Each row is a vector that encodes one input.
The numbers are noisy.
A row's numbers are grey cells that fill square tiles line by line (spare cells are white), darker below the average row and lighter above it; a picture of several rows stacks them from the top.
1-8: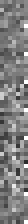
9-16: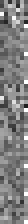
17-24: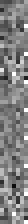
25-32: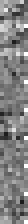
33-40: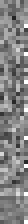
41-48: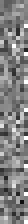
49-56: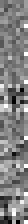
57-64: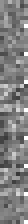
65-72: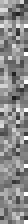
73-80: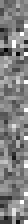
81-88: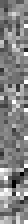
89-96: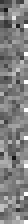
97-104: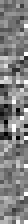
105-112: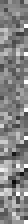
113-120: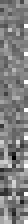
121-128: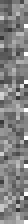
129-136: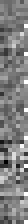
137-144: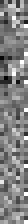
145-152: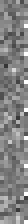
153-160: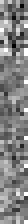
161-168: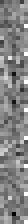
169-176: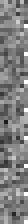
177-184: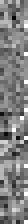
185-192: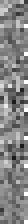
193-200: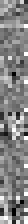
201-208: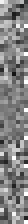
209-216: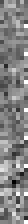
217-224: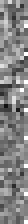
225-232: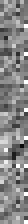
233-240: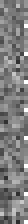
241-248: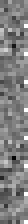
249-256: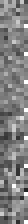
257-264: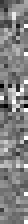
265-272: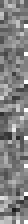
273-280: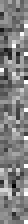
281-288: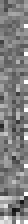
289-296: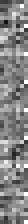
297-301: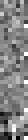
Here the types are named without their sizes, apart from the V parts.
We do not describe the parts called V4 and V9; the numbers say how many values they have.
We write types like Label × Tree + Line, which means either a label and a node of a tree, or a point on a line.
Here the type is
(Bool × Bool × Bool + V4) × V9 + Line × Tree.
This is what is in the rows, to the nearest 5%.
About 30% of them hold a point on a line and a node of a tree. The rest hold a value of V9, together with either three true/false values, or a value of V4.
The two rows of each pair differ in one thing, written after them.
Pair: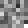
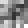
the place on the line
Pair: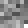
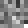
the node of the tree
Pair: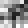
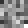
the place on the line
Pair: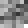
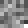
the place on the line
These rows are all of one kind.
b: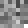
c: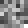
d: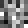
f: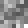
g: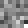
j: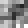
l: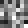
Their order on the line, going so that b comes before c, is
f, g, j, l, d, b, c.
